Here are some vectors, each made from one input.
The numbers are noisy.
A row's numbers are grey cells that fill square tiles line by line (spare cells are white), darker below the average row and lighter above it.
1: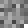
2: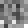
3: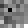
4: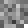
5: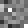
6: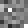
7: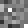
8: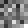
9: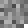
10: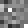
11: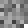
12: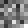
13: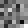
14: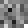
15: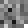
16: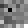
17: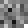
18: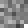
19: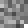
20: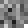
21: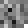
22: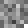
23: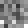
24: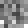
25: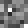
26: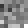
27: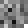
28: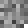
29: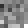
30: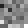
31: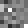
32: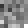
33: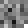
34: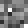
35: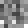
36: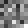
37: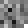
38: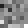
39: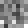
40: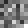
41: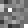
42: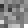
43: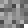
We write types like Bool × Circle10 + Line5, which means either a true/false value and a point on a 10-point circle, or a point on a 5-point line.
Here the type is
Bool × Line6.
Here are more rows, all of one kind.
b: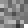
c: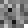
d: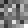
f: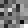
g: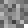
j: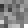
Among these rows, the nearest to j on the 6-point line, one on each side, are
b and g.
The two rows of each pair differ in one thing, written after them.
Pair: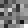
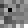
the place on the 6-point line
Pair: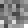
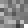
the true/false value
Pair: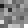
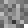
the true/false value
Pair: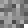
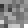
the true/false value
